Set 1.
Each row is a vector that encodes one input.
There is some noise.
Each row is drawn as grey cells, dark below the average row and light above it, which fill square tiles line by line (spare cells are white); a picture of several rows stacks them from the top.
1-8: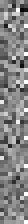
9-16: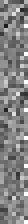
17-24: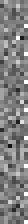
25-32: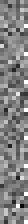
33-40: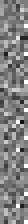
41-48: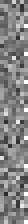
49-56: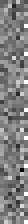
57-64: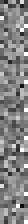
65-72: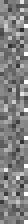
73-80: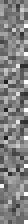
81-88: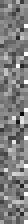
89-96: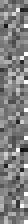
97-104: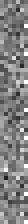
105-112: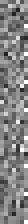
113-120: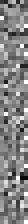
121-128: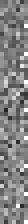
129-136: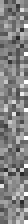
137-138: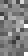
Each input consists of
a point on a 9-point line.
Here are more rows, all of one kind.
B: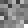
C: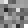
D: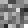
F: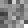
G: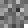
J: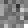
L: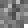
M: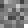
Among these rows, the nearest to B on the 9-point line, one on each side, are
F and J.
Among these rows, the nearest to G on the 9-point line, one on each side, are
J and L.
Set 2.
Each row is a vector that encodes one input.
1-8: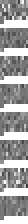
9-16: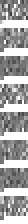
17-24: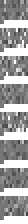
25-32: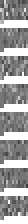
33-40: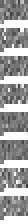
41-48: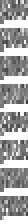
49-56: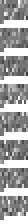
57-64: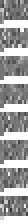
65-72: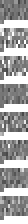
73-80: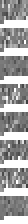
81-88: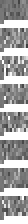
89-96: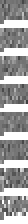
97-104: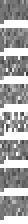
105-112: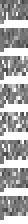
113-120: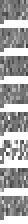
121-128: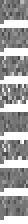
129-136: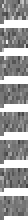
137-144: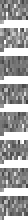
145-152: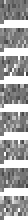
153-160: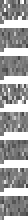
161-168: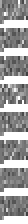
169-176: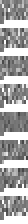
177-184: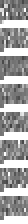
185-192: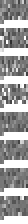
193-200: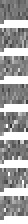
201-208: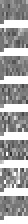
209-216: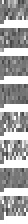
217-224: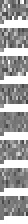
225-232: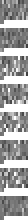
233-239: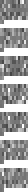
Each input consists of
one of 9 labels.
